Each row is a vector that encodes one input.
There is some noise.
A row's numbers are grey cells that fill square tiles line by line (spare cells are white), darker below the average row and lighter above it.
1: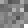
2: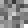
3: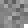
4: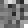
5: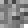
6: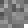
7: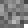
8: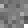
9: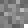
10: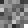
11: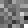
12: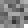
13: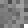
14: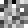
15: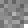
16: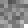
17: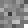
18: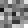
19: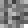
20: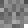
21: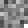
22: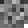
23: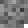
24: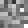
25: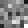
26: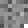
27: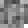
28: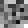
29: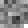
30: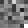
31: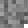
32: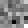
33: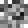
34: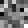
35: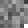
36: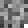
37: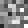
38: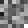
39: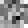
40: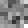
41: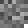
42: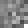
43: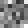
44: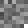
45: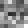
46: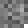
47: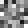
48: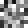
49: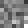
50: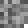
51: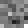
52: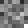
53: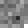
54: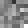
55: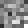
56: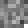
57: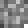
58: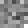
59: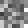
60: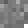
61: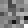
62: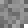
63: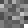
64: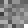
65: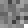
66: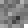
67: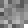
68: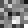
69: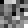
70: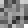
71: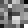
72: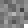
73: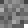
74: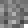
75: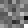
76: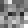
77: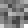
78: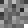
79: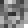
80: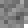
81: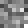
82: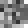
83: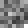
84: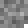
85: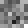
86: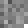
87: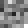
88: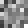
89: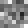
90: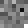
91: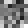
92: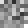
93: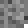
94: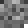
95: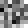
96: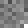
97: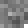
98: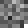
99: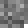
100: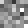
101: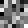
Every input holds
either a point on a 5-point line, or a node of a 7-node tree and three true/false values.
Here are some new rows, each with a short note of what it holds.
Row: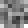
a node of a 7-node tree and three true/false values
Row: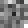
a point on a 5-point line
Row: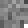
a node of a 7-node tree and three true/false values
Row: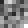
a point on a 5-point line
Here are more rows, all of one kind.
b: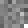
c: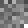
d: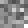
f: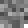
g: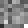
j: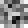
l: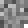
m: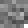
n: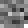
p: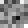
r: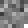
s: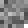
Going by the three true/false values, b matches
c and d.
